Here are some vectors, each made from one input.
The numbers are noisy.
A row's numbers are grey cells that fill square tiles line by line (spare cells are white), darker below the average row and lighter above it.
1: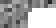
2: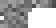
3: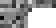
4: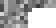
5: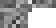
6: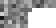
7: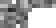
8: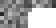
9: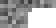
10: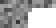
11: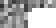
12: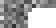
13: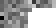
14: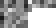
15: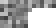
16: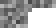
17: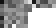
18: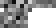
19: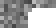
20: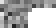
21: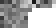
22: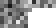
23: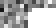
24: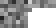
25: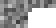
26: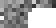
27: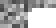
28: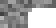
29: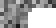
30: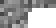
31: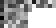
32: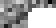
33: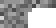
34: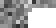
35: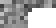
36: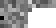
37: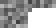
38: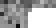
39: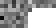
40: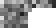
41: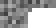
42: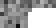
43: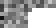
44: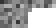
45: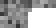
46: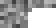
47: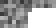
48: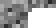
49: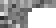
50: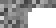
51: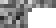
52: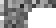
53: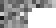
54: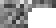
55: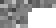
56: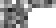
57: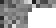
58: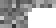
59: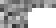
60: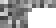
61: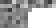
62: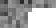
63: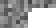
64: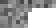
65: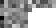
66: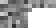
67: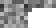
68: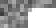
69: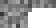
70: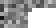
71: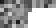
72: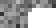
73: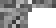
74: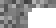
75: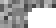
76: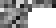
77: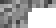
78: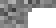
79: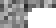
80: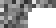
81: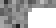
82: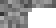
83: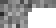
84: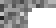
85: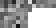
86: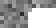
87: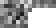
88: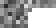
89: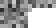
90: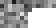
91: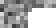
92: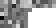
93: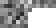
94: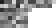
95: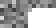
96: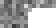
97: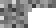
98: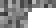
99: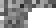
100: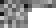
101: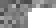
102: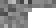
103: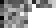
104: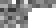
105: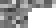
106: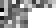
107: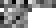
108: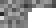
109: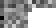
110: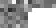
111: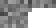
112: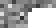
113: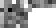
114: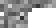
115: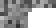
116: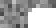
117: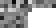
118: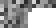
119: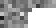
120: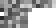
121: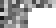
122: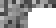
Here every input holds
a point on a 6-point line and a true/false value, together with either a point on a 4-point line, or a point on a 5-point line.
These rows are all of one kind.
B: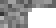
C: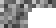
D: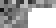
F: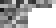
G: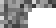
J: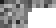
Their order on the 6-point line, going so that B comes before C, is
J, F, D, B, G, C.
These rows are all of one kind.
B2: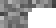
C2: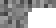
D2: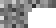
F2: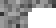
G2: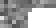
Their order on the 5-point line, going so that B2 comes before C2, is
D2, G2, B2, C2, F2.
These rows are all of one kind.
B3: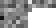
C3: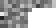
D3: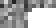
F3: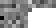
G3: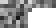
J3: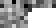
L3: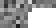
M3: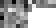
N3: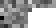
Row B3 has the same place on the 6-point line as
L3 and M3.
